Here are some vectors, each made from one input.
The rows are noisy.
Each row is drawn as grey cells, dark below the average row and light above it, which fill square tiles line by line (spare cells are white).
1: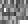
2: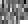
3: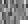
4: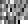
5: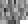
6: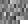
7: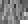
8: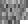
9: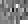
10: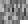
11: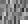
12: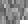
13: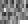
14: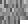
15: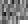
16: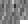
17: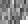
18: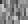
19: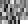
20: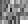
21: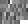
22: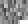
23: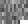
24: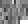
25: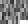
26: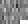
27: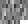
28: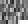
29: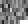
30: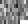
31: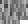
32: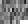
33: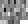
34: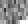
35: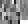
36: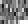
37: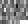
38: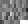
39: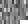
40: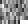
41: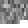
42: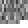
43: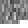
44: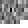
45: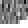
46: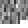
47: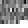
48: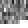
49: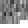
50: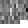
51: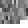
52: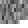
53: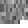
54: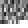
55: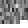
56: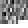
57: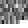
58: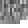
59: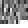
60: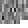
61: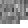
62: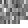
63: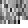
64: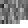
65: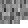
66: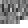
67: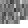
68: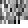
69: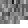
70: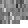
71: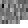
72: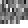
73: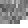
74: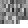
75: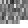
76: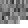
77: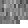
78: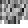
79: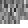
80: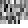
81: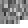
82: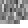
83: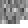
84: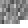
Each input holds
a point on a 4-point line, together with either one of 5 labels, or a point on a 5-point line.
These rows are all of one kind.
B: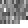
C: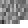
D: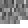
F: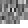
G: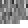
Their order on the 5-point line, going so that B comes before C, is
F, D, G, B, C.
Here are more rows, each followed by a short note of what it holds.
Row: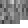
one of 5 labels and a point on a 4-point line
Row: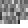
one of 5 labels and a point on a 4-point line
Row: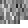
a point on a 4-point line and a point on a 5-point line
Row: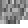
one of 5 labels and a point on a 4-point line
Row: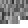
a point on a 4-point line and a point on a 5-point line
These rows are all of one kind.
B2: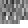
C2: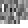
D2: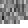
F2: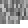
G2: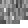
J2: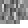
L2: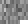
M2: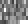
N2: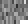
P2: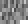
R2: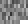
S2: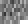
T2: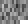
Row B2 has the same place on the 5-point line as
N2, P2 and S2.
